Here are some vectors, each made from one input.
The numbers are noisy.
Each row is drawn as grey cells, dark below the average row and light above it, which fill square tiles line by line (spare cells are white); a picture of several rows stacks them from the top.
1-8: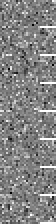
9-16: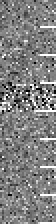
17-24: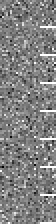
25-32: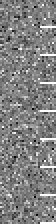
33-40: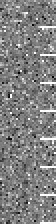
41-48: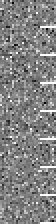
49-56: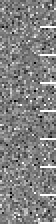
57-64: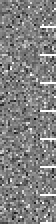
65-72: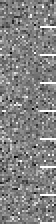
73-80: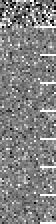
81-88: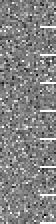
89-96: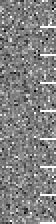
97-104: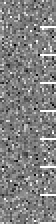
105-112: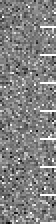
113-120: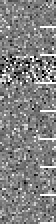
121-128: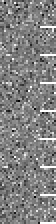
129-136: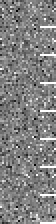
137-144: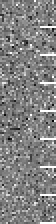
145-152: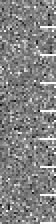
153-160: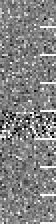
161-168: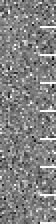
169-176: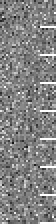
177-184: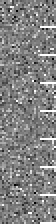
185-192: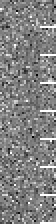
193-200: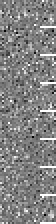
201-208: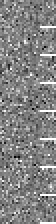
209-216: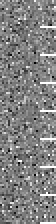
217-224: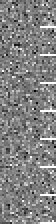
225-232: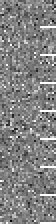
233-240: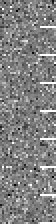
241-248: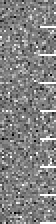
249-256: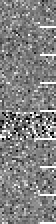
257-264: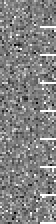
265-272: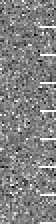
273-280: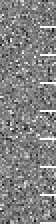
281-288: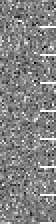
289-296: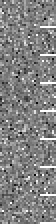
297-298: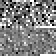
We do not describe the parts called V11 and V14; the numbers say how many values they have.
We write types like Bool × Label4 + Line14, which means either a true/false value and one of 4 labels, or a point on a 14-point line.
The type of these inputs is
(Bool × V11 + Circle8) × V14 + Unit.
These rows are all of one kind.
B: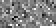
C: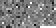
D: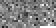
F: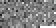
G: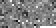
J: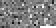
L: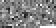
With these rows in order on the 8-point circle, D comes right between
G and L.
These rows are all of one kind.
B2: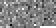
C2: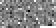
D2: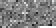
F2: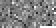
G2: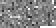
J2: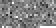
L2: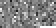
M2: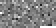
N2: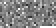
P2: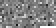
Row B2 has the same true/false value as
J2, L2 and P2.
